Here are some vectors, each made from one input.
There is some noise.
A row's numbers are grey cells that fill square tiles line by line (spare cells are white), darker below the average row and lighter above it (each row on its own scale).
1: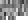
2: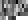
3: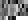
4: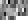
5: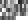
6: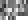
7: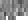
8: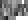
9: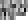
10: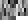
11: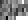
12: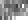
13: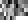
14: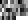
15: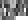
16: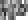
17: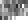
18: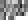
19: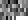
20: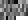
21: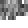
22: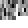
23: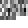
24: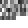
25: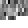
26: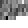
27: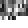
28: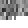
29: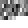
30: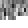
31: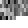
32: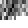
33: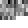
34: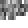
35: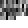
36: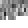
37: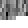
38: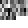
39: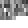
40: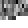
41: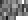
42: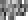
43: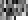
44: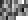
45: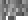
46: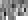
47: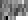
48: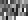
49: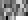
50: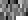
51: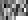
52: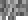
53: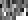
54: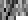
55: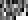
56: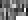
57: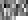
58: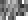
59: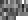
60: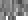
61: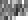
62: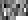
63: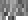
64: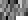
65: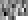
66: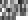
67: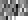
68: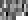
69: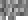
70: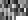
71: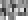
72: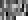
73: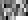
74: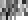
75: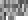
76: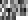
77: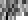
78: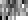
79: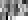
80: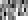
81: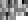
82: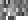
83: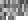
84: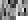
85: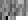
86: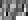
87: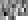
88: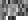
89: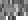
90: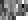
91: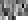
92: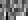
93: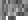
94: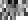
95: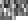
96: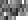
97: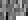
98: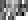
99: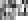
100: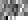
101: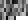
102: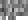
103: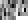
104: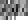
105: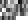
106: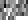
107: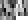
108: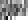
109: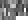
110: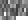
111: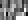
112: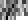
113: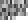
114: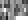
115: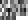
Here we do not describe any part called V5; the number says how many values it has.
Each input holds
a list of up to two items, each a true/false value and a value of V5.
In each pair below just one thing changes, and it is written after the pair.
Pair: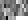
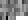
the value of V5 in item 1 of the list
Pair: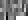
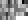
the value of V5 in item 2 of the list
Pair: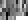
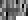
the true/false value in item 2 of the list
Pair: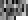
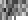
the value of V5 in item 2 of the list
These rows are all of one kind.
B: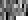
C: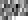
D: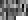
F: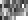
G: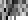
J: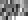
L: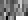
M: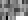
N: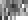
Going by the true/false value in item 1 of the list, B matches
F, L and M.
